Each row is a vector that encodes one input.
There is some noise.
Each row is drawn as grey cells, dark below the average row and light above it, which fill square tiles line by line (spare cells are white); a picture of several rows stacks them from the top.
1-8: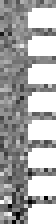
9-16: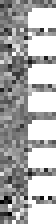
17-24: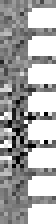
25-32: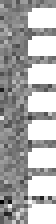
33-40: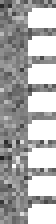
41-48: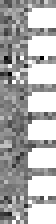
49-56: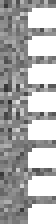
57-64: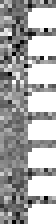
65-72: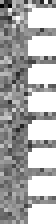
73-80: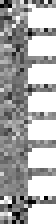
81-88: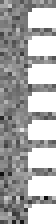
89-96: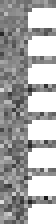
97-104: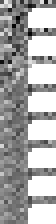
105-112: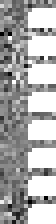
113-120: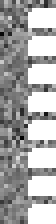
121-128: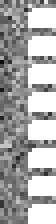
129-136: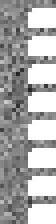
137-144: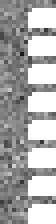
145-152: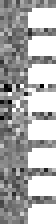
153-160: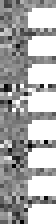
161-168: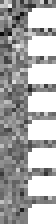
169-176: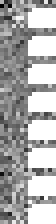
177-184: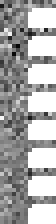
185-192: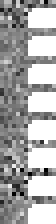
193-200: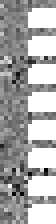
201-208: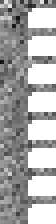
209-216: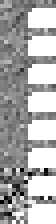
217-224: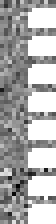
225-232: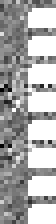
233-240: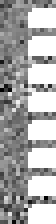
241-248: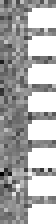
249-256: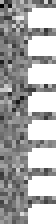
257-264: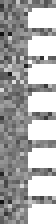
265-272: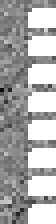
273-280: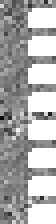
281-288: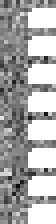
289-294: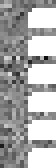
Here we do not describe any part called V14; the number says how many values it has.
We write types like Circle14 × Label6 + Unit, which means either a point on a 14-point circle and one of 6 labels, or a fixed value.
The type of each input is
Bool × (Label9 + Line11) + V14.
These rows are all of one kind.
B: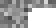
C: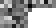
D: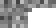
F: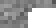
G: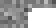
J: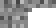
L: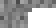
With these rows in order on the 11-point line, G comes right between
B and F.
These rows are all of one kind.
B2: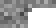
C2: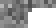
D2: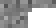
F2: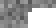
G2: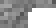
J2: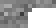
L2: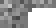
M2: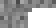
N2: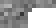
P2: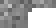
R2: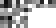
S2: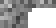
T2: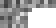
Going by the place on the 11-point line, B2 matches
C2 and F2.
